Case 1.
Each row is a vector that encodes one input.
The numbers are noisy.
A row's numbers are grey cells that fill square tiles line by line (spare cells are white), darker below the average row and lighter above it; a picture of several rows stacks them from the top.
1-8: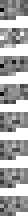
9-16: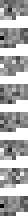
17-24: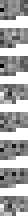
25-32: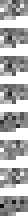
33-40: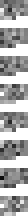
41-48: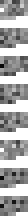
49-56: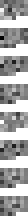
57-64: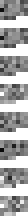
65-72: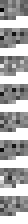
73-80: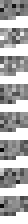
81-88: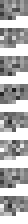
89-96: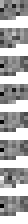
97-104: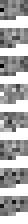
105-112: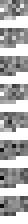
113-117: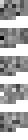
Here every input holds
either a point on a 4-point line and a true/false value, or a node of a 7-node tree.
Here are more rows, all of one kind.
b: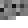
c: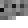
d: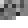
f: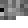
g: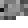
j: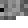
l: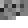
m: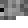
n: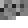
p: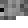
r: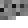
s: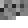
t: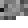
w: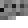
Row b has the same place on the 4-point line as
m, p and r.
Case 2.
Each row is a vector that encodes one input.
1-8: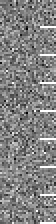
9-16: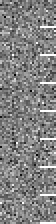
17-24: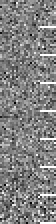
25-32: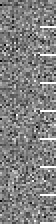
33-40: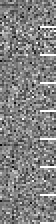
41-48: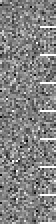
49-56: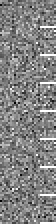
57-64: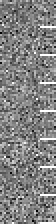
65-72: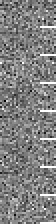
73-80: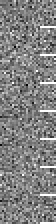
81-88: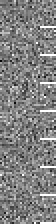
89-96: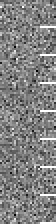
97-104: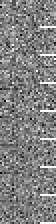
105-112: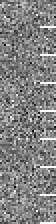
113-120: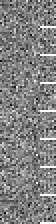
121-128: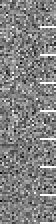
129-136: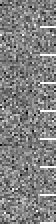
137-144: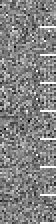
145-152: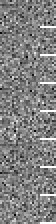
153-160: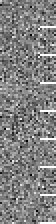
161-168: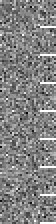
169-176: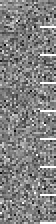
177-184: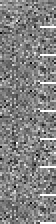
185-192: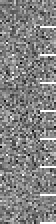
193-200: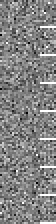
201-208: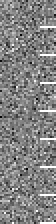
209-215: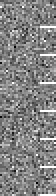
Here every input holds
either a point on a 6-point circle and a true/false value, or a node of a 10-node tree.
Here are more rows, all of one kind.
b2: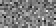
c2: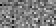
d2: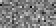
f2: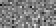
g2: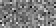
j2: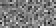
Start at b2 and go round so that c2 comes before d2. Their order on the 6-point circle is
b2, j2, c2, f2, d2, g2.
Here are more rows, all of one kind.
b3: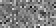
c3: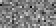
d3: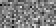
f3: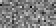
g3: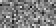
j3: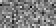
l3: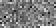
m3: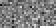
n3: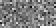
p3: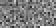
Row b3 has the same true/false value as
l3, n3 and p3.
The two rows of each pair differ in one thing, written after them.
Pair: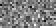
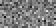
the place on the 6-point circle
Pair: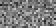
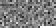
the true/false value
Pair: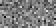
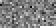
the place on the 6-point circle
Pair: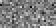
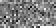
the true/false value
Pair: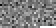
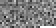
the true/false value
